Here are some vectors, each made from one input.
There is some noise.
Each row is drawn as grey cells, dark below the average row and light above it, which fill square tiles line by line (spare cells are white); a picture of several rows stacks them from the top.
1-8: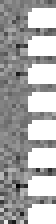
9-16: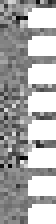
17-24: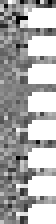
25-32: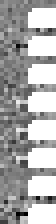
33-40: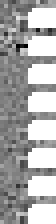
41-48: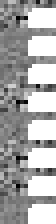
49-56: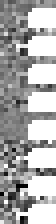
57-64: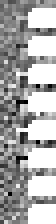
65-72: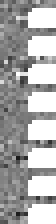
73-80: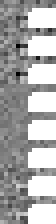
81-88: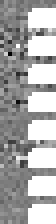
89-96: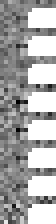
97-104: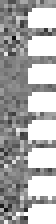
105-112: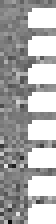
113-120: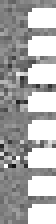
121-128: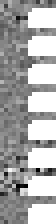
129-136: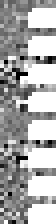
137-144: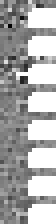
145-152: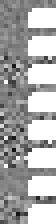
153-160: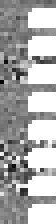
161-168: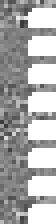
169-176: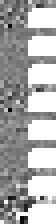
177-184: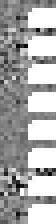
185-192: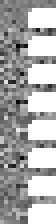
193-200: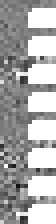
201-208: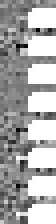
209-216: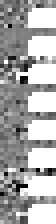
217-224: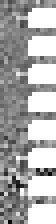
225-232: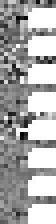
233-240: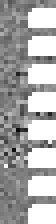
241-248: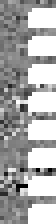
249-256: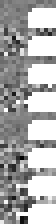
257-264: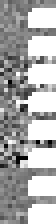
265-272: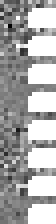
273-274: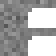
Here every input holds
either one of 4 labels, or one of 12 labels and a true/false value.
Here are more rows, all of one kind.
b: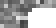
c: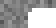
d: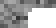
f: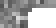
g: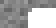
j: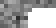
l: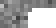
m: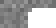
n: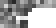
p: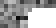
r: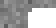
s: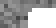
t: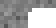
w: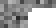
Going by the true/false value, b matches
f, p, r and t.
